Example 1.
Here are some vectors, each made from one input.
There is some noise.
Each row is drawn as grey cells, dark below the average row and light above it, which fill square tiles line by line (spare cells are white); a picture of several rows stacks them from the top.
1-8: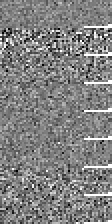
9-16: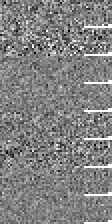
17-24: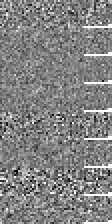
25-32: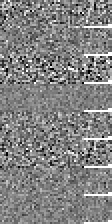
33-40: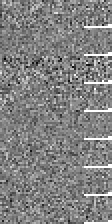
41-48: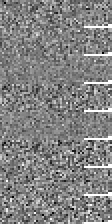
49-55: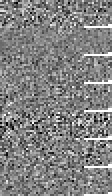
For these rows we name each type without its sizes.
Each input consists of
a list of points on a line.
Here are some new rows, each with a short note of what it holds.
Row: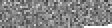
a list of two items
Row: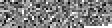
the empty list
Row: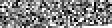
the empty list
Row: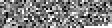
the empty list
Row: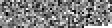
a list of one item
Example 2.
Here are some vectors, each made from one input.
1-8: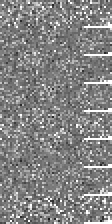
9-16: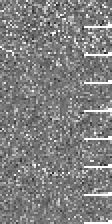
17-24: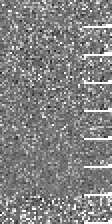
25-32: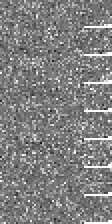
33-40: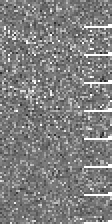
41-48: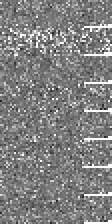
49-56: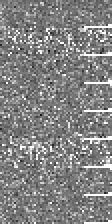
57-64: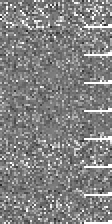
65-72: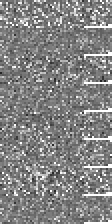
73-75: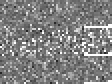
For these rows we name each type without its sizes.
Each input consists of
either a point on a line, or three true/false values.
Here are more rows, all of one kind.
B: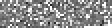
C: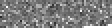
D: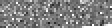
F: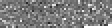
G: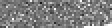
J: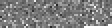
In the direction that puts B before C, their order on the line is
D, G, B, F, J, C.
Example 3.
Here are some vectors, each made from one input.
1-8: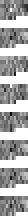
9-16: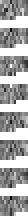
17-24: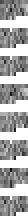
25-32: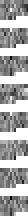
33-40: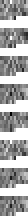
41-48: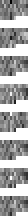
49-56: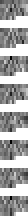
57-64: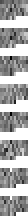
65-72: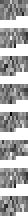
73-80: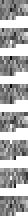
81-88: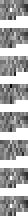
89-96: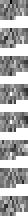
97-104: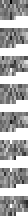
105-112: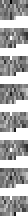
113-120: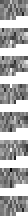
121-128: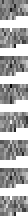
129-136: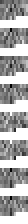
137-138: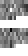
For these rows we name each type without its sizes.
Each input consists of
a point on a line and a true/false value.
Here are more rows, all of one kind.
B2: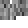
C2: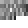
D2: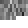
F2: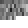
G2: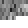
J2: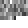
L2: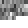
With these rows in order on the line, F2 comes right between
D2 and G2.
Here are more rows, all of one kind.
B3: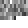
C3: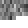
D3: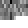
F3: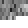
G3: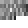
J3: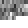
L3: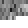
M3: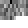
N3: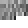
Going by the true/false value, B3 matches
F3, J3 and L3.
